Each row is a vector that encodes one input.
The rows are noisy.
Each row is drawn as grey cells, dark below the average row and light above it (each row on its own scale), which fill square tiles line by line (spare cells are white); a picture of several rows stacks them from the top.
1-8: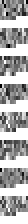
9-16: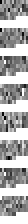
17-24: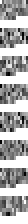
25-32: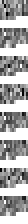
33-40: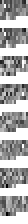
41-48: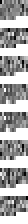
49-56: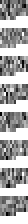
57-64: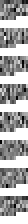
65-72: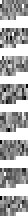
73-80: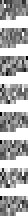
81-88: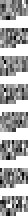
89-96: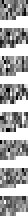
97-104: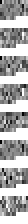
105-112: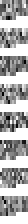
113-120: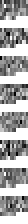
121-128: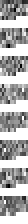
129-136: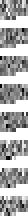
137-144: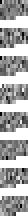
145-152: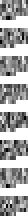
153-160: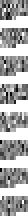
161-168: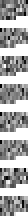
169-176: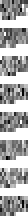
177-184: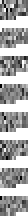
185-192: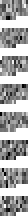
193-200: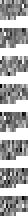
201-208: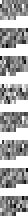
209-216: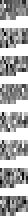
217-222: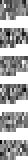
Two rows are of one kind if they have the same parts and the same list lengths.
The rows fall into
2 kinds.
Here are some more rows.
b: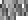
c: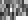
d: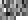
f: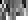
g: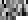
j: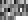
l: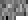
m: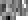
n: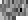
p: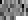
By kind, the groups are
b, d, g, l, m, n
c, f, j, p

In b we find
a point on a 10-point circle and three true/false values.
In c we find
a point on a 10-point circle.
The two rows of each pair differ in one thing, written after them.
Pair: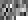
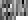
the place on the 10-point circle
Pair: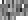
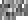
the place on the 10-point circle
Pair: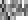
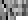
one of the three true/false values
